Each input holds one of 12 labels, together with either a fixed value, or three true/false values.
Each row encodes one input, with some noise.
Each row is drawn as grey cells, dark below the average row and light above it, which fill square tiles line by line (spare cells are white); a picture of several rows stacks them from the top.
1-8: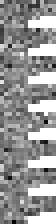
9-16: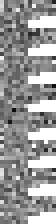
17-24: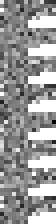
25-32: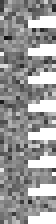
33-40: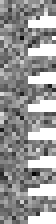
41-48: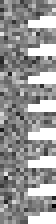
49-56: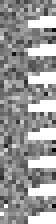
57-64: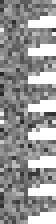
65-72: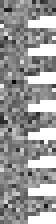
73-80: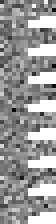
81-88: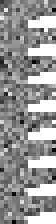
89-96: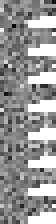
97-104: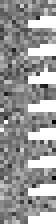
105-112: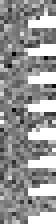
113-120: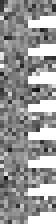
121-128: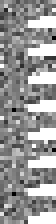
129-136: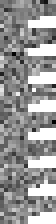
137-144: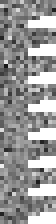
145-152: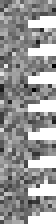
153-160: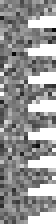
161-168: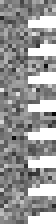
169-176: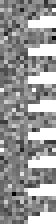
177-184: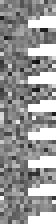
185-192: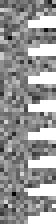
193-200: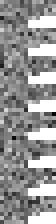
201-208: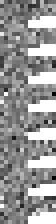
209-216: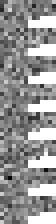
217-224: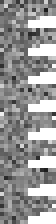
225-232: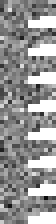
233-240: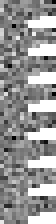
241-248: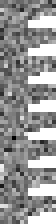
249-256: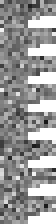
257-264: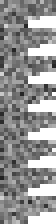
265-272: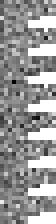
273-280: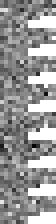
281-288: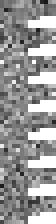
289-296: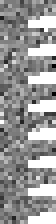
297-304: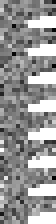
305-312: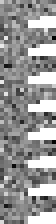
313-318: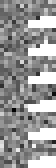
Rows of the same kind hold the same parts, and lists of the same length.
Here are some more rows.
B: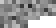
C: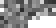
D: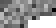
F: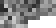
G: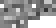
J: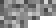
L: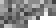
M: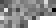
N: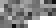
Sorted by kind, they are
B, C, L, N
D, F, G, J, M

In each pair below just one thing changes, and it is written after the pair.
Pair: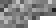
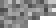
the label
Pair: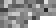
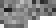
the label
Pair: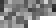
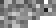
the label
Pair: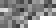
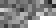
one of the three true/false values
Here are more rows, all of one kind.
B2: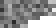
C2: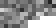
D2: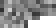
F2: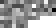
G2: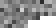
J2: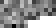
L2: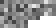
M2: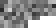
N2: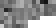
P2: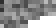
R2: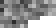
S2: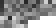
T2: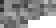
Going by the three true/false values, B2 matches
G2, M2 and N2.
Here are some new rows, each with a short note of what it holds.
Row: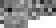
one of 12 labels and three true/false values
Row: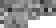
one of 12 labels and three true/false values
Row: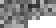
one of 12 labels
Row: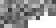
one of 12 labels
